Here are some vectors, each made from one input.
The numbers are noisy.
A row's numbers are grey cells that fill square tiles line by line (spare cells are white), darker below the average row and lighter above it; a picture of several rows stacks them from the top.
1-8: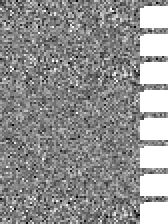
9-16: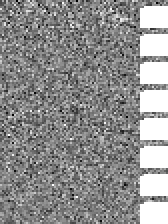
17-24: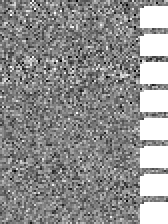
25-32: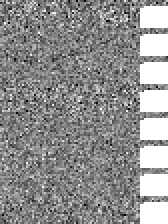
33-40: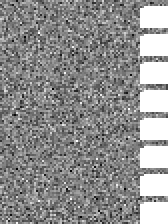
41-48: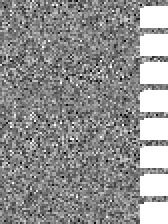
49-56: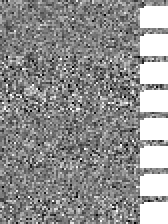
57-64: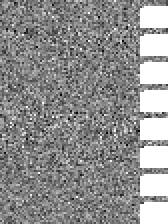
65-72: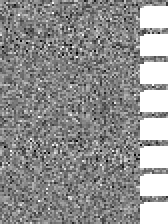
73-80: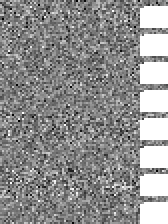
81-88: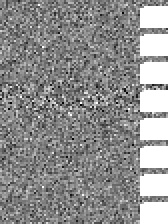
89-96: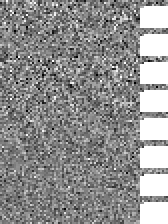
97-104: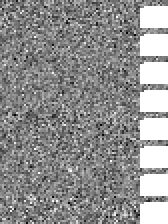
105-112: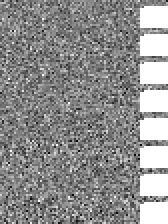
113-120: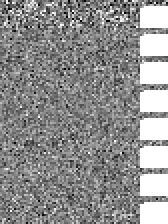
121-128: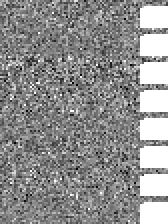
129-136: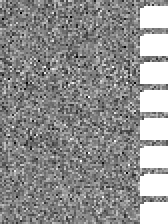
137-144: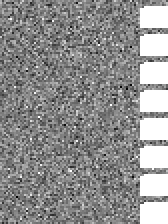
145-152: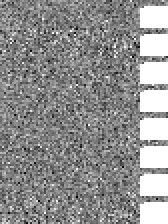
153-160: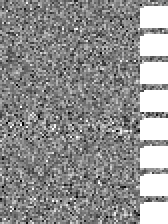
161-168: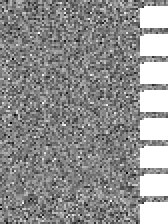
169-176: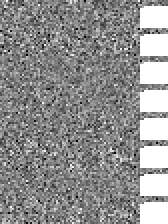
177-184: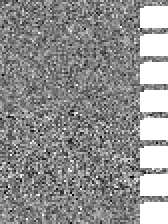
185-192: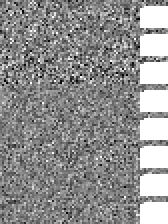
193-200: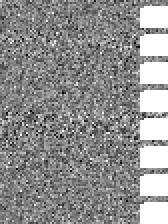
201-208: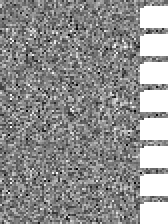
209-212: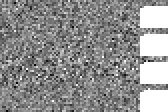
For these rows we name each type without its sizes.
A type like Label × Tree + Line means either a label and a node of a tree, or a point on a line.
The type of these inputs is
Label × List(Circle).
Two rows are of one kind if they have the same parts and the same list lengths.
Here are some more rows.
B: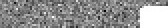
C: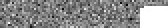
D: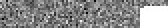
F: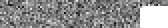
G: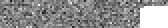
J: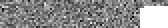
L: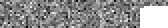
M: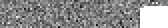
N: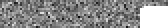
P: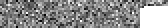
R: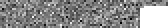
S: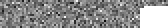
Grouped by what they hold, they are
B, F
C, J, M, N, R
D, G, P, S
L

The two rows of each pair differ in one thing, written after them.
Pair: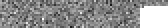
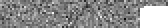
the label
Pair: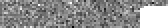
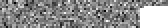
the label
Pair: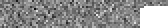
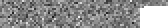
the label
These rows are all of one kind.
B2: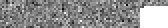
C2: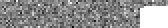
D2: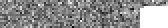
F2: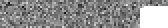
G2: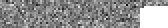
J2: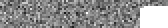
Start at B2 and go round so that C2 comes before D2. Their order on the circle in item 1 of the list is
B2, C2, F2, J2, D2, G2.
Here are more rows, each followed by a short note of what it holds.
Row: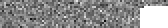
a label, together with a list of two items
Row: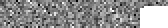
a label, together with the empty list
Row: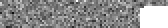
a label, together with a list of three items
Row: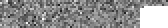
a label, together with a list of two items
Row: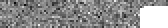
a label, together with a list of two items
